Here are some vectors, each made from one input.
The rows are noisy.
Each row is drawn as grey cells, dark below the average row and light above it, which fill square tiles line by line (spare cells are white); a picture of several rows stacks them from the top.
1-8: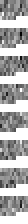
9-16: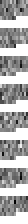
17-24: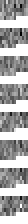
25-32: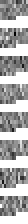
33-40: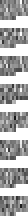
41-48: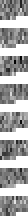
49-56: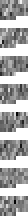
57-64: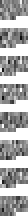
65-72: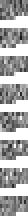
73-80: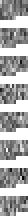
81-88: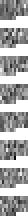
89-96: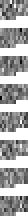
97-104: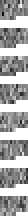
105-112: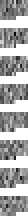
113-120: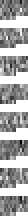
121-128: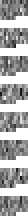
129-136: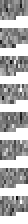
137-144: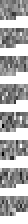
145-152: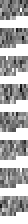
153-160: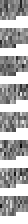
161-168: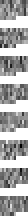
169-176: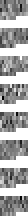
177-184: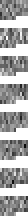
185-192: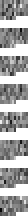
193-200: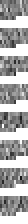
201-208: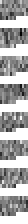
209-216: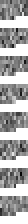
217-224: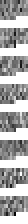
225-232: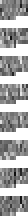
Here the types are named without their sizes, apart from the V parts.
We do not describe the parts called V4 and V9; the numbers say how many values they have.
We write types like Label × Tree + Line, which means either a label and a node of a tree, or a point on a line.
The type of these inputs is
Line × Tree × Tree × (Tree + Unit) × V4 × V9.
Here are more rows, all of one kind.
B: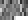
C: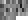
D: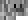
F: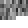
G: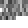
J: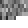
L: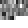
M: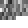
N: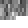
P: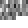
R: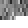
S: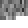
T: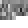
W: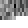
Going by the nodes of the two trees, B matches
G, M, N and R.
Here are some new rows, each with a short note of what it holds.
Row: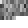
a point on a line, a node of each of three trees, a value of V4 and a value of V9
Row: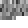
a point on a line, a node of each of three trees, a value of V4 and a value of V9
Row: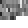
a point on a line, a node of each of two trees, a value of V4 and a value of V9
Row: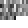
a point on a line, a node of each of three trees, a value of V4 and a value of V9
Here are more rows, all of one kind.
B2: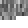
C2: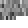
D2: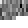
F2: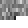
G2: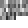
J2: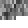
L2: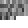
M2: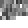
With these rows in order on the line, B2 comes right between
C2 and G2.
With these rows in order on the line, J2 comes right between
L2 and M2.
